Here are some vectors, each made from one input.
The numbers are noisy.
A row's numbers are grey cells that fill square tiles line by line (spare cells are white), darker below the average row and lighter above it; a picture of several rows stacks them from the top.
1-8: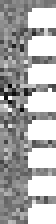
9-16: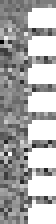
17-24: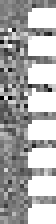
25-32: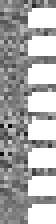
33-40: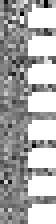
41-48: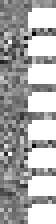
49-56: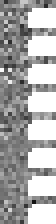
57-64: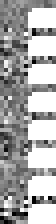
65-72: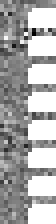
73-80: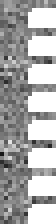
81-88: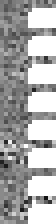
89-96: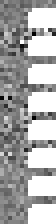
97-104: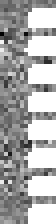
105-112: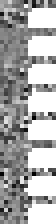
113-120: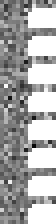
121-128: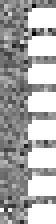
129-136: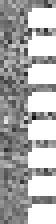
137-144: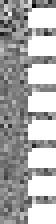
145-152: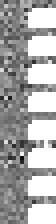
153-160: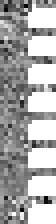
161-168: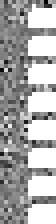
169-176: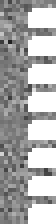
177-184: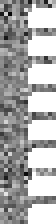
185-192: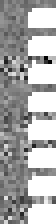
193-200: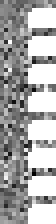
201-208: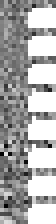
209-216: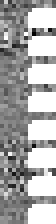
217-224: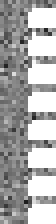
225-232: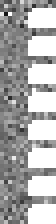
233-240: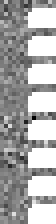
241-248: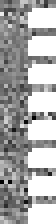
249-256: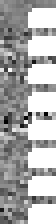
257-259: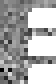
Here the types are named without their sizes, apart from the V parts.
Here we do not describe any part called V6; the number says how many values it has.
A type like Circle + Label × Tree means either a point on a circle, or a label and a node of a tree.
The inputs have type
List(Bool × V6).
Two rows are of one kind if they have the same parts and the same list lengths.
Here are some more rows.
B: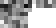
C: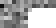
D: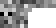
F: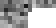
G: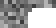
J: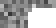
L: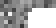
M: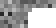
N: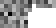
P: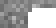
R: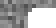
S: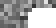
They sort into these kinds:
B, C
D, J, N
F, G, L, M, R
P, S

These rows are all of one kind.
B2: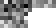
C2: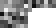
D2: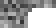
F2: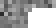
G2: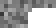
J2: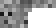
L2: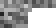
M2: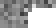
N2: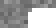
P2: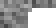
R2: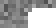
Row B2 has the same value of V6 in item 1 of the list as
L2, P2 and R2.
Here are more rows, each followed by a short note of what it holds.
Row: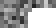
a list of three items
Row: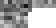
a list of three items
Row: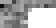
the empty list
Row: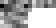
the empty list
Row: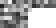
the empty list
